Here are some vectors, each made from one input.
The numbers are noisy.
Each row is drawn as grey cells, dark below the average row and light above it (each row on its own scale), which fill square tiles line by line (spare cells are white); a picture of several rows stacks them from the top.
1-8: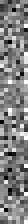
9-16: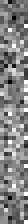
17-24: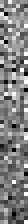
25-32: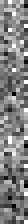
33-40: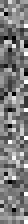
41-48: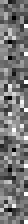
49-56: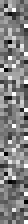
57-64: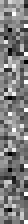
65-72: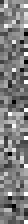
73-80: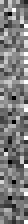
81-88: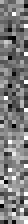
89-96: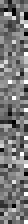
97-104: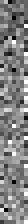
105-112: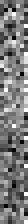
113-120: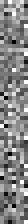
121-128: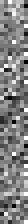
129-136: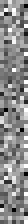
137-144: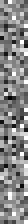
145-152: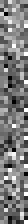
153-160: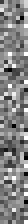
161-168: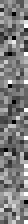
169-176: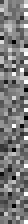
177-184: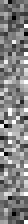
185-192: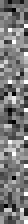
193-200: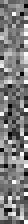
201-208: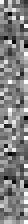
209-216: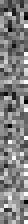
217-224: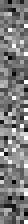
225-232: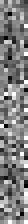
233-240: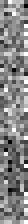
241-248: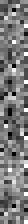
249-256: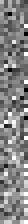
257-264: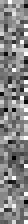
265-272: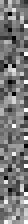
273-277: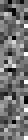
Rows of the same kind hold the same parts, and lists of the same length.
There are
2 kinds of row.
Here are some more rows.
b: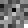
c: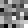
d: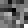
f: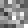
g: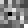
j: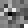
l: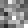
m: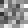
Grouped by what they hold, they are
b, c, d, f, g, j, l
m

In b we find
four true/false values.
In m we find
a point on a 9-point line.
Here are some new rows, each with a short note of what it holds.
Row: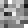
four true/false values
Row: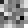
a point on a 9-point line
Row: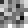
a point on a 9-point line
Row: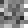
a point on a 9-point line
